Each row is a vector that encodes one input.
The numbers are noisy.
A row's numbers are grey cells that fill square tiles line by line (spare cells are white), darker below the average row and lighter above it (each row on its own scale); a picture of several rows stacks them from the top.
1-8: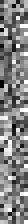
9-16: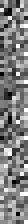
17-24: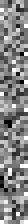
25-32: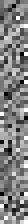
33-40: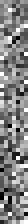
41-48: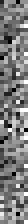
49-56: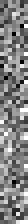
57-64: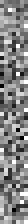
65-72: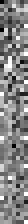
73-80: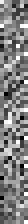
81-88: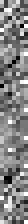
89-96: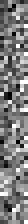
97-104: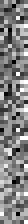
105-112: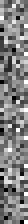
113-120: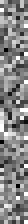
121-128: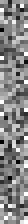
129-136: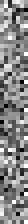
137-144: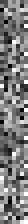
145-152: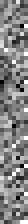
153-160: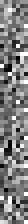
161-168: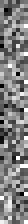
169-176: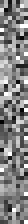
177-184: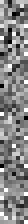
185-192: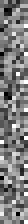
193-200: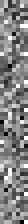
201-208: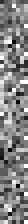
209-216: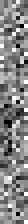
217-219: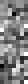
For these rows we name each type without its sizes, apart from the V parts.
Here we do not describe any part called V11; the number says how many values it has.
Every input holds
a true/false value, together with either a point on a line, or a value of V11.
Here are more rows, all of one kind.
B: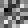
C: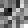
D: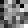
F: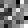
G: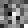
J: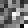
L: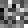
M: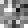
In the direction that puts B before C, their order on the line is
G, J, B, L, C, F, M, D.
